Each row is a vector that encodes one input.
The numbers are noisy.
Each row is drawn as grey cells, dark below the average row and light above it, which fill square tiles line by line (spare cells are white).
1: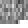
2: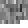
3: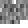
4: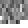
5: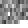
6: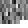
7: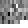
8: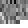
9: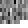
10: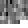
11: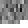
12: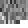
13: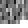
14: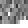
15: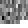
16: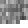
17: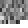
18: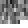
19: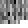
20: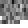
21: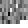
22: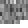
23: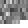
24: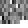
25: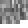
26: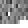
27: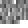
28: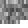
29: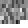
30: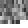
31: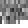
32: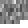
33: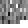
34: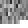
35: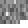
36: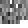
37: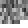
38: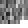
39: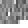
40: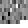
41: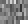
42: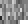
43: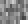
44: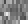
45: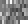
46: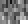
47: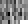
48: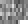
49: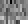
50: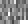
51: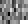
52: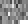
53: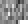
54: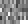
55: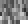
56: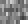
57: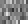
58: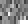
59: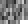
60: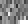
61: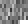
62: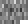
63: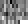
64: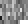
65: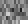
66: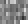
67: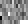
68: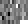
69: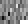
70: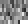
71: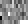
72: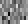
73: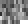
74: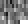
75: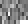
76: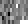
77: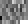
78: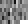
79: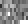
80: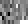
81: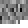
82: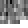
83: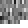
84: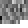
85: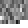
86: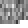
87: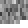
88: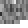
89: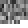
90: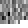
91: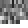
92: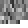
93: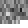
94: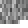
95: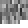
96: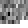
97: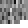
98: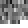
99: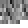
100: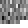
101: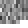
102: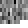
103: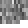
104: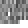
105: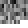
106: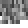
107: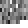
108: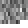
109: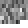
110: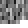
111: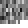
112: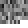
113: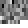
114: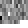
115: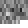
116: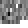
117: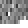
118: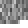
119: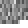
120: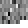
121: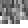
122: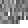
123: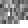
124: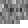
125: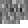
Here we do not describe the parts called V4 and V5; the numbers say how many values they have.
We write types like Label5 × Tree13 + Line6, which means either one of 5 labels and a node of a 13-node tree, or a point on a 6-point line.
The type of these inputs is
(Bool × Bool × Bool + Unit) × Label6 × V4 × V5.
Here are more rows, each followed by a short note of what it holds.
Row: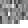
one of 6 labels, a value of V4 and a value of V5
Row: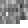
one of 6 labels, three true/false values, a value of V4 and a value of V5
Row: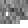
one of 6 labels, three true/false values, a value of V4 and a value of V5
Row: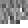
one of 6 labels, three true/false values, a value of V4 and a value of V5
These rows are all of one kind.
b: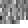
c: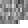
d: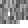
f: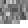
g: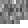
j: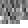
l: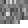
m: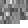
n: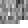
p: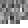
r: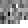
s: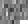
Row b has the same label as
d, l, p and r.
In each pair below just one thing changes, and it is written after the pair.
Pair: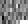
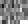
the value of V4
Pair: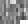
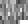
the value of V4
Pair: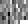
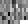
the label
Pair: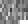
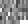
the label
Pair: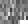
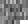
the value of V4
